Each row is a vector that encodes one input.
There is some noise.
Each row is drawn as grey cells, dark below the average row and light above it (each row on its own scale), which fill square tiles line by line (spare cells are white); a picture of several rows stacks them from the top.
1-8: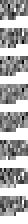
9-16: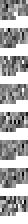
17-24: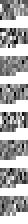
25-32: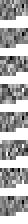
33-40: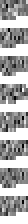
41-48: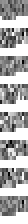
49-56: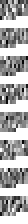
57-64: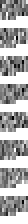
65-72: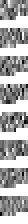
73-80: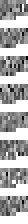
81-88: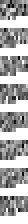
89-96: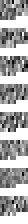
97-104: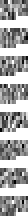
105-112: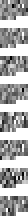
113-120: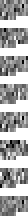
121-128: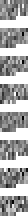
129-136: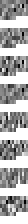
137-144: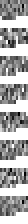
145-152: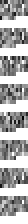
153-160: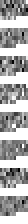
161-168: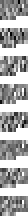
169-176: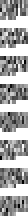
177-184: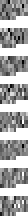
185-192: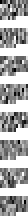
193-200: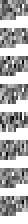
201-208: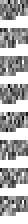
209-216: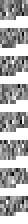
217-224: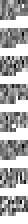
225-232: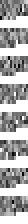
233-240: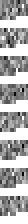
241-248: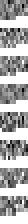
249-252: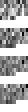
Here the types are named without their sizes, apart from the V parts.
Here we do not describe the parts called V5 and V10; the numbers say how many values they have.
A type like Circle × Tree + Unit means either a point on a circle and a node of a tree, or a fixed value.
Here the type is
(Bool × Line × V5 + Tree × V10) × V10.
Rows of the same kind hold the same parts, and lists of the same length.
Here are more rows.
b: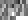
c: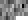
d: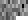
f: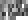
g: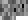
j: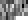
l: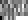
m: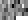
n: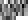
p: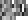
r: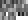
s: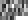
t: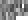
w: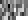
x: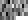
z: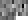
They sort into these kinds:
b, f, l, m, p, r, t, w
c, d, g, j, n, s, x, z

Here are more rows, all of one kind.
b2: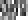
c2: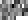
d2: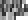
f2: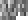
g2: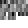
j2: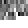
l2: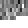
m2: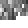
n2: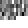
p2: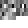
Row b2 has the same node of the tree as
g2 and n2.
